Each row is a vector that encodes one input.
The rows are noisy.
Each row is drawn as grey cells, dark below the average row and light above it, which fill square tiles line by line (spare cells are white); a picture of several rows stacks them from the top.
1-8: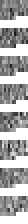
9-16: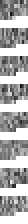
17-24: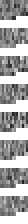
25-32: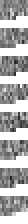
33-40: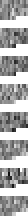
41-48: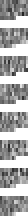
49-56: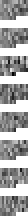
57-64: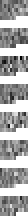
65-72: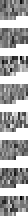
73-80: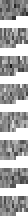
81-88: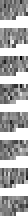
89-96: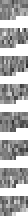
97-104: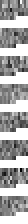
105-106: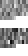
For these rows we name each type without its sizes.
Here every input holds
four true/false values.
